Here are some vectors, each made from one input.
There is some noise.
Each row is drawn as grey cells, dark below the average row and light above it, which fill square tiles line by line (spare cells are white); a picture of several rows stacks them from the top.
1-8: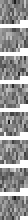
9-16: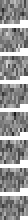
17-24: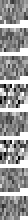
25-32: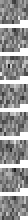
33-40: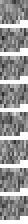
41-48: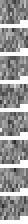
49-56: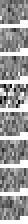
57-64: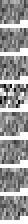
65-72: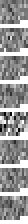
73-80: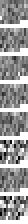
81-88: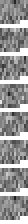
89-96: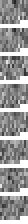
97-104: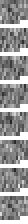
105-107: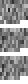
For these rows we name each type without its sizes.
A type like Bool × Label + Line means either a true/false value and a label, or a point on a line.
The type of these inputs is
List(Line).
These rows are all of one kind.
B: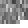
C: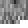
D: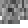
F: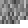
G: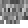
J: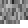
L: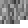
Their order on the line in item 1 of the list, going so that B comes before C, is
G, J, B, C, F, L, D.
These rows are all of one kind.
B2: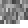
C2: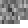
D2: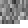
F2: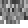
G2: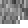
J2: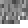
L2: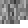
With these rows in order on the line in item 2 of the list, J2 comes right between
B2 and G2.
